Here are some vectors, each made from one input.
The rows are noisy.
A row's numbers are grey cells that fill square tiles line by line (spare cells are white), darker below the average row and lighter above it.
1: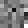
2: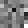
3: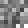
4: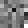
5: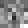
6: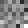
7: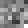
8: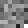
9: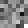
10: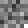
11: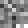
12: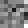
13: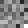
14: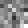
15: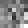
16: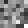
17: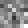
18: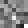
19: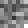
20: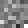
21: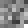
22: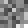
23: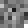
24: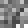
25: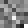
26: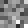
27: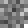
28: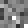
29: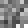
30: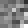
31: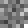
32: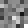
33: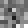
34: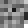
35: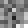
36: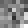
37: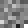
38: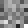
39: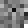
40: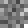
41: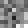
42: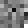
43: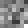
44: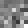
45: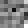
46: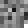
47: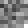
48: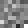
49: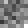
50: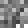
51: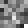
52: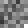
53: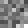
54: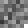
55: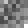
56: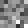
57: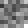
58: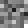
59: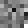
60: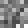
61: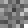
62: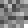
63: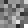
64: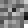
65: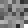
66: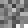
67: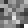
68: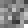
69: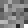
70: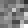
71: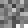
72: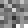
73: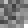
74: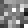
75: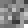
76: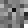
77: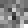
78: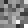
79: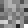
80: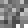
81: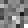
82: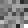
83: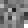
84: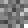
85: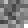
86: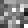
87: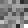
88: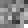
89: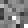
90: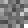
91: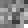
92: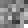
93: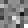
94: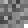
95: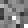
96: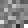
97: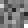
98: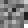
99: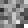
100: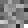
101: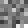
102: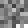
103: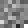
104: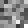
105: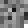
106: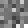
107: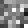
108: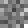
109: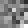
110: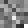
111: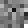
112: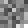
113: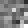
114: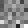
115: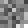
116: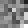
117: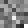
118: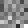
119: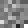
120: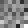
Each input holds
a list of up to three points on a 6-point circle.
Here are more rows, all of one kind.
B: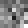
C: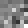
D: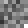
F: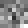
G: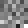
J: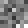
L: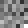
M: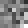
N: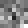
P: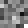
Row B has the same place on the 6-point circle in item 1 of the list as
C, F, M and N.
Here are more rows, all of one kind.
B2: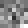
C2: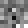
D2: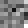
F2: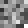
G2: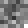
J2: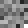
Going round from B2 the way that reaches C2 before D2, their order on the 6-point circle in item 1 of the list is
B2, C2, G2, D2, F2, J2.
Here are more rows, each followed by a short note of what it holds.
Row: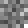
a list of one item
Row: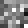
the empty list
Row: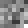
a list of one item
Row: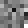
a list of one item
